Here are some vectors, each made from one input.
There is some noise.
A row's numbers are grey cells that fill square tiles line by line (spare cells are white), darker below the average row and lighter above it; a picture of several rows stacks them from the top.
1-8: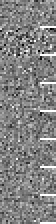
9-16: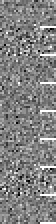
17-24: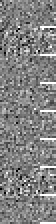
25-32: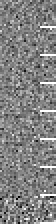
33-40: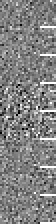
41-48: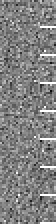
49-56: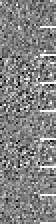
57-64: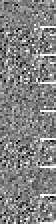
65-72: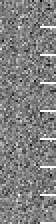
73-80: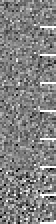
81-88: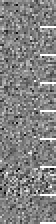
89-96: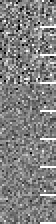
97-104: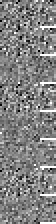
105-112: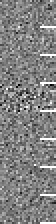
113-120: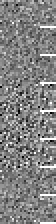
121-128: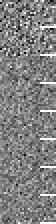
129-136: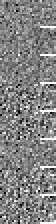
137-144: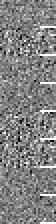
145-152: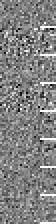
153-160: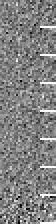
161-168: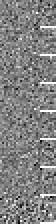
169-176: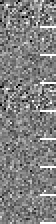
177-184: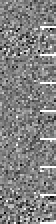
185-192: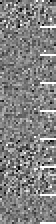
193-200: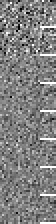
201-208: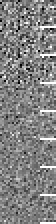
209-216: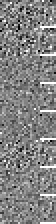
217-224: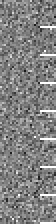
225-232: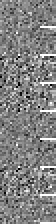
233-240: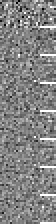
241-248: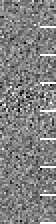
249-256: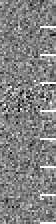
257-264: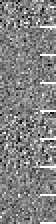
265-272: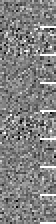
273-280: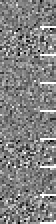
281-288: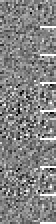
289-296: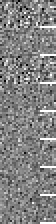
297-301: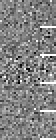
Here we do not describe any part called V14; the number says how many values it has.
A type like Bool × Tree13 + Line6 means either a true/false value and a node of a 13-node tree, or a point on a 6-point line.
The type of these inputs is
(Bool × V14 + Line8) × Tree11 + Tree13.
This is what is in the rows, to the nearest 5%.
About 75% of them hold a node of an 11-node tree, together with either a point on an 8-point line, or a true/false value and a value of V14. The rest hold a node of a 13-node tree.
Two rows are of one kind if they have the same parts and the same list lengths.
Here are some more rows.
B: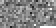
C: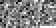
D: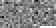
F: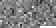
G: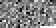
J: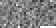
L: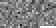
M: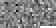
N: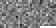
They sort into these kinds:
B, D, M
C, G
F, J, L, N

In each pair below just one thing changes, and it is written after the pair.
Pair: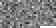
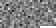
the true/false value
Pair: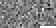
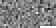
the true/false value
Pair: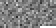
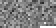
the value of V14
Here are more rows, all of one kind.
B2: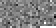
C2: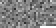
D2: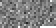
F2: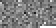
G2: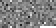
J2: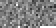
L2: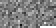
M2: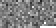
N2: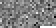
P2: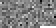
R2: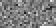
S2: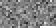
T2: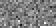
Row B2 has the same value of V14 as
L2, N2, S2 and T2.
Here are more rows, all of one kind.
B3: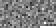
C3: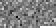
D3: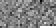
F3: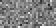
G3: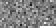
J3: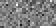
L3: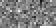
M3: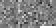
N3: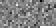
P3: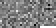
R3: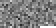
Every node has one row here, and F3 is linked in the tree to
D3 and N3.
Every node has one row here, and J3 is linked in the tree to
D3 and L3.
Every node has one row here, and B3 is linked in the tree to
C3.
